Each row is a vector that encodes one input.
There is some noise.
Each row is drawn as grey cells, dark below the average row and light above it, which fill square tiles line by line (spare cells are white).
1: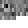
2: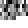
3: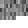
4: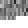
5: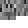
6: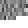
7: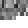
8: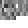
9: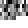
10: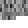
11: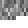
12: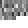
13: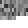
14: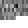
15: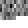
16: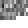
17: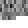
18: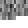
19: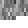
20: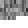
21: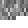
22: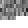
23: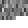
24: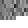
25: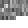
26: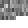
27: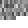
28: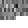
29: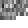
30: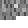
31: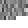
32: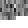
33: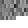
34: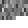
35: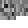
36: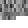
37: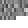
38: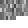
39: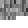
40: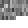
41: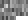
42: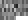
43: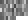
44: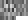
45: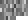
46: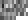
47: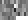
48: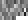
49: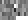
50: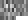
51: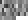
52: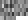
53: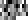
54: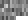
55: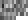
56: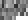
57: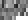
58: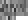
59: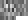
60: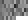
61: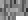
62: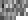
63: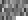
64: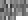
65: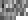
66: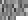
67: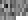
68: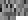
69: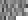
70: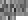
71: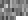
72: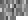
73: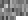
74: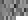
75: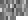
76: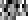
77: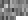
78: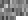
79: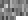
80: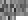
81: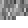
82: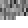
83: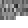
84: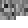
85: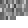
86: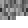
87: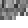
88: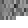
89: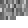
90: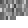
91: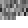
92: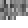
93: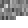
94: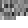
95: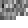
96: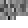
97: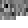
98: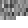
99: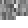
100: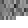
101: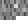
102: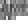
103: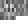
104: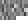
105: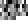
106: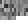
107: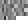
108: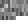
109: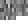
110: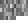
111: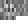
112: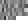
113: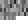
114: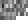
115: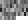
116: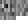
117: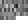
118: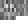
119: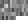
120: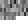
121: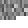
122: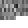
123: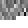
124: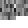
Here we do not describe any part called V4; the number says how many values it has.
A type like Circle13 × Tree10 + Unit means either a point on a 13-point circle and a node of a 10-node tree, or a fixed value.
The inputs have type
List2(Bool × V4).
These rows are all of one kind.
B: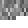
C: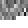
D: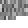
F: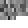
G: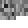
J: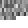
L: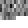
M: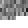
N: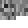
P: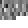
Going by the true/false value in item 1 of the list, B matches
C, D, J and P.
